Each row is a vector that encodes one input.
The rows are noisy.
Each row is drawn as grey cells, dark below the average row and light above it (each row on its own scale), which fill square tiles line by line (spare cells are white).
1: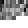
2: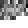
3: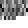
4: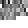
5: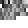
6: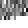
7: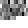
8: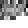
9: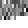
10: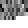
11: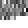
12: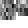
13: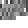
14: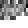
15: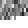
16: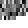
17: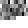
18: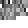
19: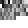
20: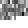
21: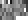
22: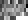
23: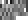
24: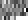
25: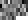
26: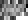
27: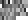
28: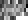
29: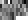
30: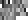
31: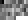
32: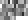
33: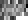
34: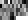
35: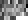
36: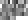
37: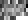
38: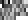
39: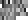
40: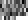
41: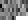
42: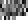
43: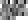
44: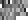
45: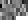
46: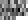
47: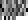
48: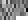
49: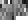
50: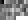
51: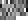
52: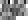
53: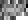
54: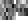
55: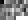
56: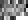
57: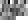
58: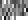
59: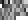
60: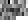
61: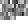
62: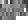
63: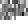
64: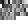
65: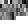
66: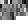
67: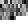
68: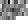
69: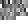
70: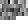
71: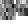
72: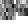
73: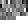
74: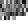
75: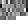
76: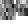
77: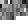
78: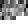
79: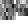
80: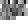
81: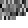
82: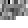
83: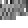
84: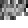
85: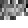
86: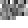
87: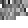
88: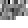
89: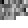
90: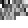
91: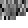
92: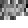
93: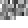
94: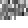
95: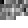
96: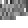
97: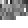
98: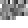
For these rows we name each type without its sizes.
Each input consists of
a list of points on a line.
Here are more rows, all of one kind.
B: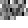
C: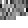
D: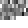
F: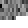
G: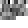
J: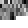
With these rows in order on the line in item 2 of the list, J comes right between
B and G.
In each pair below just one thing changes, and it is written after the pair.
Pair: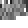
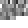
the place on the line in item 1 of the list
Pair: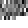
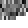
the place on the line in item 2 of the list
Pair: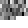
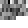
the place on the line in item 2 of the list
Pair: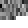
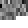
the place on the line in item 2 of the list
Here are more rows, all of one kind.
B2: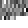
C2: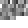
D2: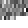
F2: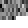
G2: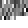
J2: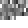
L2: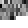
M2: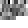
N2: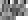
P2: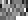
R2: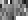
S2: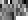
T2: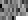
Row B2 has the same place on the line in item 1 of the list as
D2 and G2.
